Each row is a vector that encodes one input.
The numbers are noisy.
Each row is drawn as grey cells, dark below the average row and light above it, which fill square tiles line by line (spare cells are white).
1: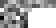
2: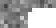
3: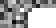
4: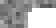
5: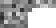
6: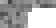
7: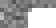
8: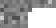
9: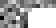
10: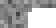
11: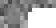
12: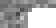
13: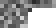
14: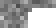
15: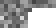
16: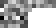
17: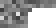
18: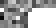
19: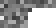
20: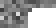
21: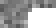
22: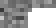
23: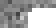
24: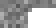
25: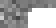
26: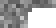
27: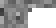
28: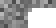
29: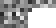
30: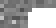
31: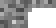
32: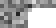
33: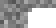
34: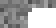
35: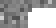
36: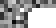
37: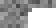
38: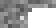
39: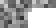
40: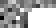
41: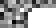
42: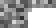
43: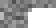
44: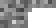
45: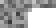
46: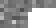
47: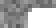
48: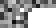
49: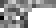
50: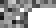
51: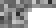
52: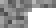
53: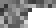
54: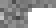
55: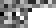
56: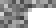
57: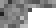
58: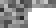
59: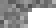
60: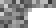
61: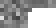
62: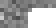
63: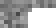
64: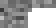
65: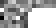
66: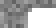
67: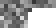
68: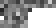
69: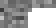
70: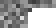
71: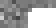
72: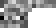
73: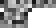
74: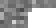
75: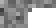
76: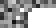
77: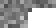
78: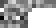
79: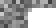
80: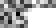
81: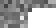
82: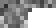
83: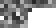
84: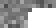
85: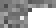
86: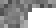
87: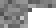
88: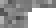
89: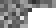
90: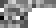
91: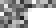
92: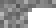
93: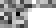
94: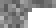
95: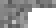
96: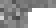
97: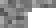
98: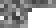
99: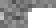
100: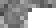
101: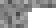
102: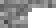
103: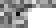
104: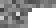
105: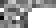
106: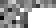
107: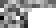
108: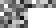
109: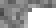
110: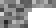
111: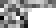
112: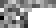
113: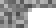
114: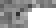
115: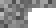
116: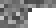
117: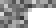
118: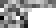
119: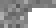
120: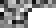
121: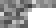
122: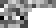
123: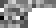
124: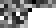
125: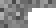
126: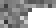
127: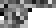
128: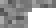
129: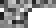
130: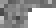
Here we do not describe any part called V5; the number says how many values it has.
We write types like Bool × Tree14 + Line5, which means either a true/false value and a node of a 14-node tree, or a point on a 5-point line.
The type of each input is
Line4 + List2(Bool × V5).
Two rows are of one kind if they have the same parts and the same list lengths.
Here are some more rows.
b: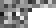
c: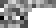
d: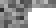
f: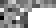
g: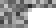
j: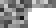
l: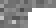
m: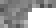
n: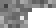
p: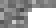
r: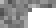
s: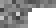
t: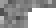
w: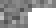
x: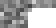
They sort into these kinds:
b
c, f
d, j, l, p, s, t, w, x
g, m, n, r

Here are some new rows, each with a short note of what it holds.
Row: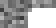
a list of one item
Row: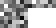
a list of one item
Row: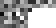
the empty list
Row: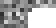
the empty list
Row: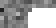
a list of one item
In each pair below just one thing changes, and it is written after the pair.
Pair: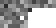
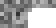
the true/false value in item 1 of the list
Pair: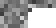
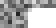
the true/false value in item 1 of the list
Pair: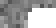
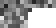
the value of V5 in item 2 of the list
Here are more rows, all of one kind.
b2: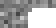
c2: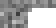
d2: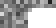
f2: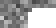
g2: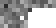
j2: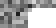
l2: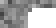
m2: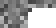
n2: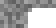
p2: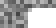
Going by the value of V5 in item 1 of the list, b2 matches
g2 and j2.
